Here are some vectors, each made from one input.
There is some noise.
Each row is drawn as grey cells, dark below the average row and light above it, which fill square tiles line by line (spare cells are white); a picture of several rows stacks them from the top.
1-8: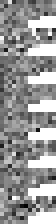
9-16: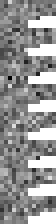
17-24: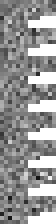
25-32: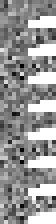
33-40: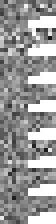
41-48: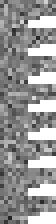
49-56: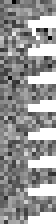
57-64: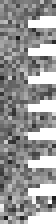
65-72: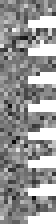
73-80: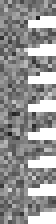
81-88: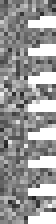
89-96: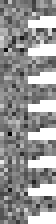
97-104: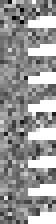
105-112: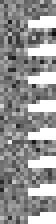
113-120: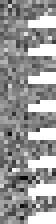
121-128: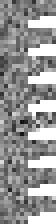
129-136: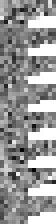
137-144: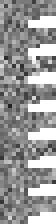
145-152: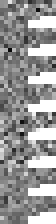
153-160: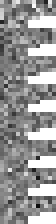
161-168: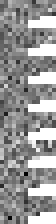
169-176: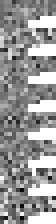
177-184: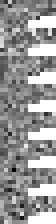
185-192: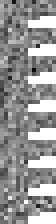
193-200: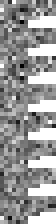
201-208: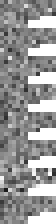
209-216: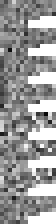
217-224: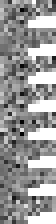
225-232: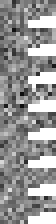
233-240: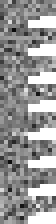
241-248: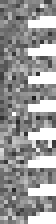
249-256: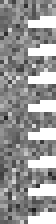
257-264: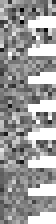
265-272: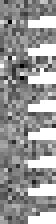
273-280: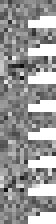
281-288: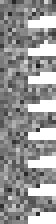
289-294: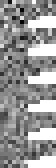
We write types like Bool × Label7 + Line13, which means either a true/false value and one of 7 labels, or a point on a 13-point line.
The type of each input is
(Circle6 + Line11) × Circle11 + Line7.
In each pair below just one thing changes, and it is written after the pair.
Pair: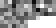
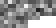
the place on the 11-point circle
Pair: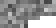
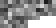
the place on the 11-point circle
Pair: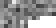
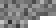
the place on the 11-point circle
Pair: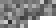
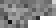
the place on the 6-point circle
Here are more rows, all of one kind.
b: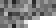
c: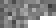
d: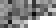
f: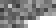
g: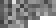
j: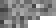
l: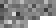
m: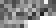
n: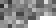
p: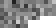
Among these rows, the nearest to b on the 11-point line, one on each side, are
c and f.
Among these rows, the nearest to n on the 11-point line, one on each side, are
j and l.
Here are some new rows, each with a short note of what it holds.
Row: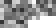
a point on a 7-point line
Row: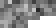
a point on a 6-point circle and a point on an 11-point circle
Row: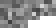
a point on a 6-point circle and a point on an 11-point circle
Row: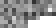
a point on a 6-point circle and a point on an 11-point circle
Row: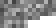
a point on an 11-point circle and a point on an 11-point line
